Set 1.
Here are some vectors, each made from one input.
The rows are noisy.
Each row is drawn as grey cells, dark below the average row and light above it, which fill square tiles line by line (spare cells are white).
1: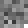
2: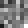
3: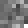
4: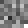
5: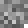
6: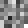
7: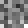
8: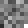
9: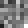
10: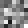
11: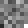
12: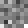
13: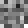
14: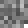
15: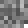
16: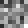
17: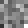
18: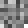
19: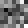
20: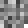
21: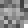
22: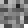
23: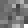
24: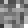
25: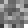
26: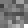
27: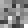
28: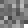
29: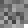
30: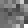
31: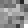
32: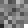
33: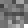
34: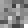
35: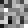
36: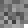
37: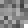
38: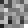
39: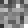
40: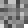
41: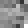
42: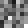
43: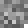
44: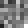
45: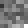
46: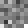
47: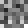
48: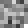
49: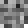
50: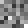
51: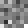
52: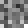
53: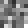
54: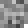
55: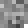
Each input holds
four true/false values.
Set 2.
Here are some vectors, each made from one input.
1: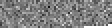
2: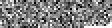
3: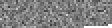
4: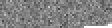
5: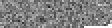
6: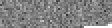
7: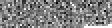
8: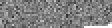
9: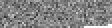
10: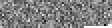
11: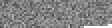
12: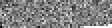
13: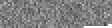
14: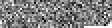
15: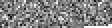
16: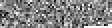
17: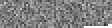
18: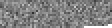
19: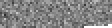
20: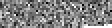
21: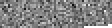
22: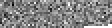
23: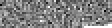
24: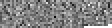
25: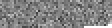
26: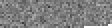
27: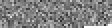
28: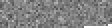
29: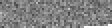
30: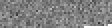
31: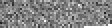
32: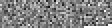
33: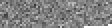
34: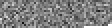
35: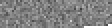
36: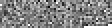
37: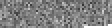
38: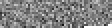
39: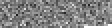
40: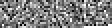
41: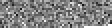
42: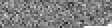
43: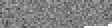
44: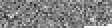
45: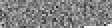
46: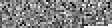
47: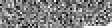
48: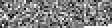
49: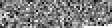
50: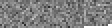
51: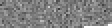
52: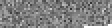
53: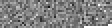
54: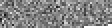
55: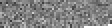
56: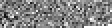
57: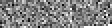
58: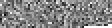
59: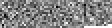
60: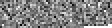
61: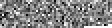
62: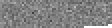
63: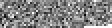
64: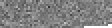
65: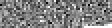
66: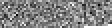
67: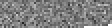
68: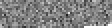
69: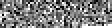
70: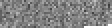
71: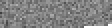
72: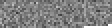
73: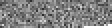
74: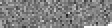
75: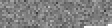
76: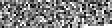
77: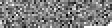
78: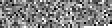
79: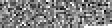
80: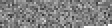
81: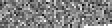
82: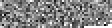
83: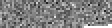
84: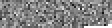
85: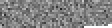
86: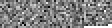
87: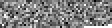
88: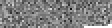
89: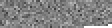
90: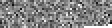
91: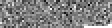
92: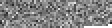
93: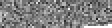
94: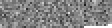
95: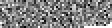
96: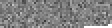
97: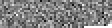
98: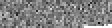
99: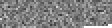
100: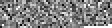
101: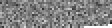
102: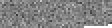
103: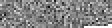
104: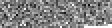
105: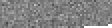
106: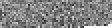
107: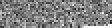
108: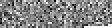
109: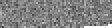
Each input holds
a point on a 20-point circle.
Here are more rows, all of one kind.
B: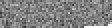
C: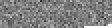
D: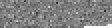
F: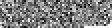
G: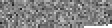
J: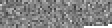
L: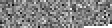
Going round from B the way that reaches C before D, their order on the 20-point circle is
B, G, F, J, C, D, L.
